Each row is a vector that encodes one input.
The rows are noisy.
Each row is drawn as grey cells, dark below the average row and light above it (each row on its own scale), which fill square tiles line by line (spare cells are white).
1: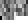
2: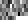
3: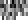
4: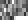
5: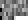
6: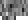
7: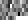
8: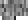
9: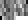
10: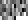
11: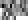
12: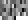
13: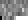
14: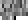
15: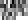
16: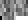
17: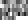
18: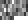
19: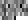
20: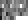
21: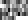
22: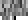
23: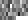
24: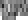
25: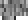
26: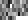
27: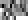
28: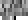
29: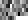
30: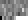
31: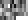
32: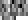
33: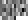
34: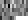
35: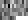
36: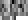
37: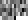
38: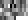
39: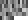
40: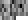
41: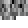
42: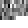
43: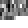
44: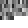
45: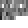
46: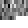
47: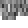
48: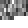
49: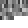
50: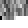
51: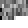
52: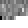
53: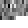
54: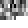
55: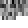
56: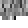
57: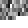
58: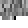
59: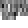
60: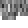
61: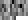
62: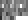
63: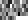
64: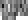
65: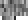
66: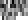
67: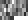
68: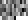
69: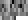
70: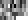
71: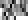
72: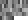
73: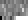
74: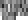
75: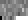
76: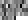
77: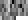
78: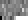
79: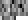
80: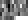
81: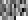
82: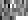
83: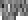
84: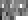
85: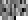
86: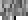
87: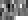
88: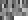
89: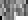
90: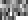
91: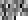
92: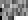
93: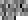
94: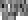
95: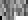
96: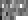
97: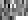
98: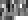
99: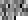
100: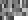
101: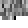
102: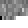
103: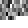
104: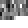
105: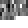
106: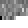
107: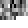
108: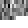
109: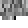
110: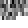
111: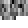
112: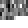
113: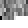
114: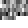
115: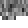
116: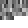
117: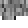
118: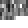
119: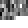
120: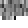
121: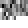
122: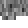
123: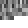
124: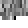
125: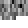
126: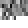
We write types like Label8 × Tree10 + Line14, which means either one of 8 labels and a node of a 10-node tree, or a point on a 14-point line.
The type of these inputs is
Bool × Label10.
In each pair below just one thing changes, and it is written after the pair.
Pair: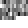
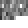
the label
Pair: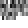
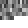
the true/false value
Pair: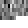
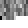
the label
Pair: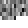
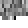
the label
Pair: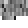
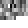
the label
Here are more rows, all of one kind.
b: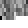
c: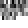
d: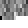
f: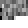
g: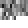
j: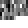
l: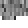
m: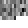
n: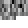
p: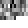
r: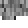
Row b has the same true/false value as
d, f and j.
